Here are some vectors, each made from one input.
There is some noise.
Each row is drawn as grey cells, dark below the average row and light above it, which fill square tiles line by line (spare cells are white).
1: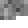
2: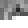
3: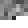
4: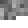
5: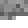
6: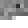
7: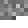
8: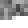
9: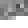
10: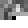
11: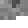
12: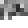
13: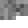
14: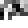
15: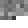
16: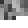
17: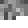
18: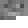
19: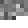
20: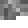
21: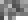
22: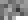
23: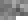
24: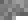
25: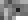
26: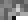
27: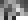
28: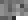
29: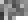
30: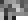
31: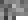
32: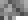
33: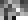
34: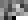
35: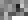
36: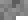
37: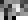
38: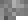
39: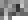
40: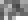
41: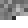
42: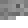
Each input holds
a point on a 4-point line and a true/false value.
